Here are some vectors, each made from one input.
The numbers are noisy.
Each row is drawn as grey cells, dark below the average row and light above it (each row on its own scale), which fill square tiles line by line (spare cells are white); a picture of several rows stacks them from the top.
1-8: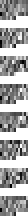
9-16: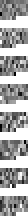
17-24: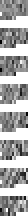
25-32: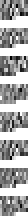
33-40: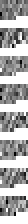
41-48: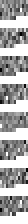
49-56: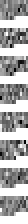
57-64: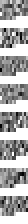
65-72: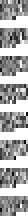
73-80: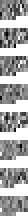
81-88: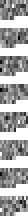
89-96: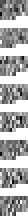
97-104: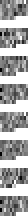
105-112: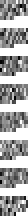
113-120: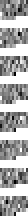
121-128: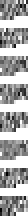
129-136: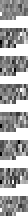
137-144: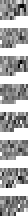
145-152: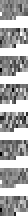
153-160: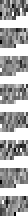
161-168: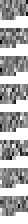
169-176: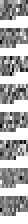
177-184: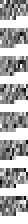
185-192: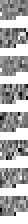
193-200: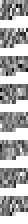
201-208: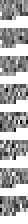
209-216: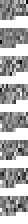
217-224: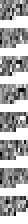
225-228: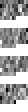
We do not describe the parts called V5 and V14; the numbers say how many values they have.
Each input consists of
a value of V14, together with either a point on an 8-point circle and a value of V5, or a point on an 8-point line.
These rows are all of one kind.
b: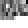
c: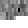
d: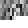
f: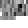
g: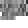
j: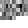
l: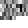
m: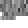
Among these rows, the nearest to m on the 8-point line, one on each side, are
c and g.
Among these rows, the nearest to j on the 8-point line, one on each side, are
d and l.
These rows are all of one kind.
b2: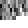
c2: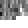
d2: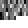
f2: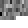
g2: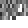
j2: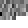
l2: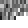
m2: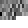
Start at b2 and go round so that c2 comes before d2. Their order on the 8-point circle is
b2, f2, l2, g2, c2, m2, j2, d2.
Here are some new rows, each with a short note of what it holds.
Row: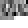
a point on an 8-point line and a value of V14
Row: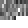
a point on an 8-point circle, a value of V5 and a value of V14
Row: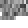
a point on an 8-point line and a value of V14
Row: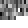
a point on an 8-point circle, a value of V5 and a value of V14
